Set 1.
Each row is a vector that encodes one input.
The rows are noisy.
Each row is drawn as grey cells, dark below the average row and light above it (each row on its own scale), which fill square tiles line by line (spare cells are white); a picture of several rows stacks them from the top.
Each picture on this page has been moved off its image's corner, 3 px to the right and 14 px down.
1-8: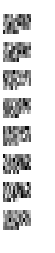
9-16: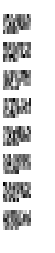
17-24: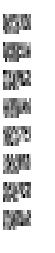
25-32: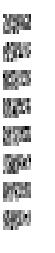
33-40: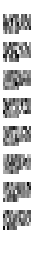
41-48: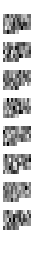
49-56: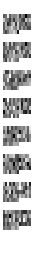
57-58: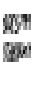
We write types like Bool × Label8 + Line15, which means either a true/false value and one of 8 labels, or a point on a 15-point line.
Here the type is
Line5 × (Tree8 + Unit).
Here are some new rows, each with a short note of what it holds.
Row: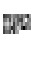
a point on a 5-point line
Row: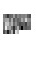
a point on a 5-point line
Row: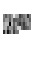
a point on a 5-point line
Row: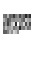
a point on a 5-point line and a node of an 8-node tree
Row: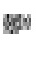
a point on a 5-point line and a node of an 8-node tree
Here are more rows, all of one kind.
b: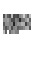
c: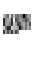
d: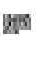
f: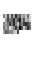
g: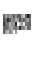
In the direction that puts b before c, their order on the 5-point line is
b, g, f, d, c.
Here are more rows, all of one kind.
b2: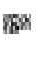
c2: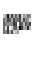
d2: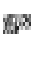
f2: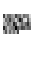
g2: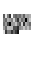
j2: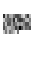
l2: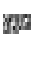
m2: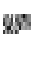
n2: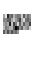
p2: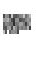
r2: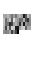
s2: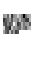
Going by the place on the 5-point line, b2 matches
f2 and p2.
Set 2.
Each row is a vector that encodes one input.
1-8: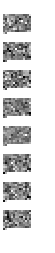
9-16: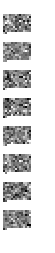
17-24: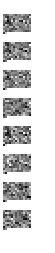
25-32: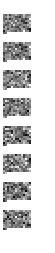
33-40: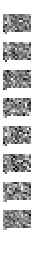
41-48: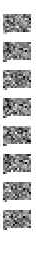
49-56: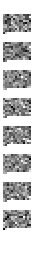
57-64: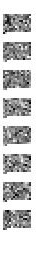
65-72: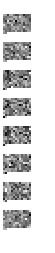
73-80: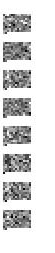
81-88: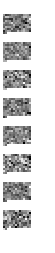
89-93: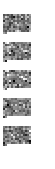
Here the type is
List2(Line6).
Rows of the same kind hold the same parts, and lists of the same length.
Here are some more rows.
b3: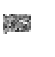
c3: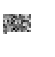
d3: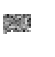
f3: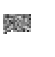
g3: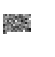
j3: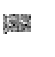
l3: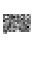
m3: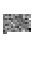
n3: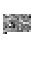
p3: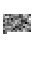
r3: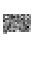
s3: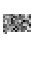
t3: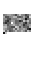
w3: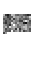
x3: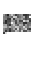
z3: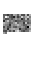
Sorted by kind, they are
b3, c3, d3, f3, j3, n3, s3
g3, m3, p3, t3, w3, x3
l3, r3, z3

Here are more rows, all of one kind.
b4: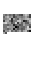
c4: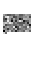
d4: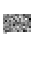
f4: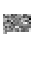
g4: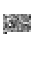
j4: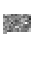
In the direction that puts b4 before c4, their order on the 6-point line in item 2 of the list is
g4, b4, d4, c4, f4, j4.
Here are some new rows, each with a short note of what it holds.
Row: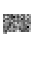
the empty list
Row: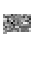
a list of two items
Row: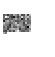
the empty list
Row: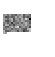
a list of two items
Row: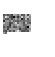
the empty list
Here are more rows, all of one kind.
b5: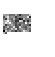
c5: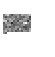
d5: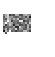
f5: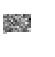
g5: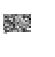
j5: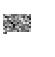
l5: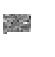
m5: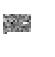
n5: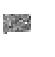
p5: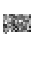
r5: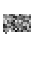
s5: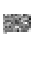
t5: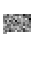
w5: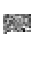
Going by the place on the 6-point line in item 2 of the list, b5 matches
c5, f5, l5 and m5.
